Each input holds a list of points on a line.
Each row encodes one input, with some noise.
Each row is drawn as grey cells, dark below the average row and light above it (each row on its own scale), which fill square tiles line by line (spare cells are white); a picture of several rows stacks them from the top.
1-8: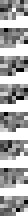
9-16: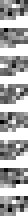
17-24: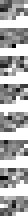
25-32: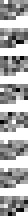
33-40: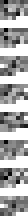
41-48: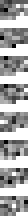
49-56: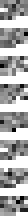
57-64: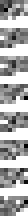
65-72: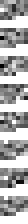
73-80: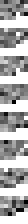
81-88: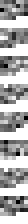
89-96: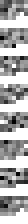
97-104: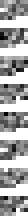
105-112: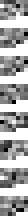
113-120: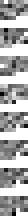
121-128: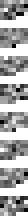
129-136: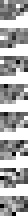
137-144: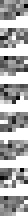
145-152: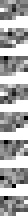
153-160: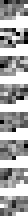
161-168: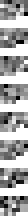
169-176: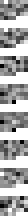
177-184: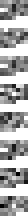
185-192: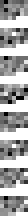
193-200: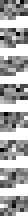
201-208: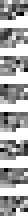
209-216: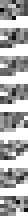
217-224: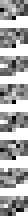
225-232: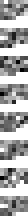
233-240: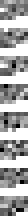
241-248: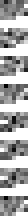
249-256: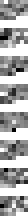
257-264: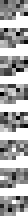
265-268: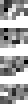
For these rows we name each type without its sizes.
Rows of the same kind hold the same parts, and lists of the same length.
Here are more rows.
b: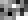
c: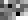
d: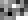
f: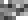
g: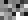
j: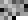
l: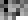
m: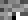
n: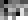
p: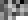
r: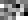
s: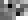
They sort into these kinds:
b, d
c, f, s
g, j, l, m, n, p, r

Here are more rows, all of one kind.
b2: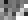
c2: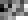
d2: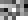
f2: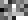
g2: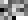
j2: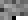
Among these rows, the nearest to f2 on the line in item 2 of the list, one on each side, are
d2 and g2.
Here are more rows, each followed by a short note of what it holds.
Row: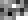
the empty list
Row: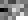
a list of two items
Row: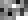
the empty list
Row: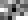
a list of one item
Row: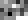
the empty list
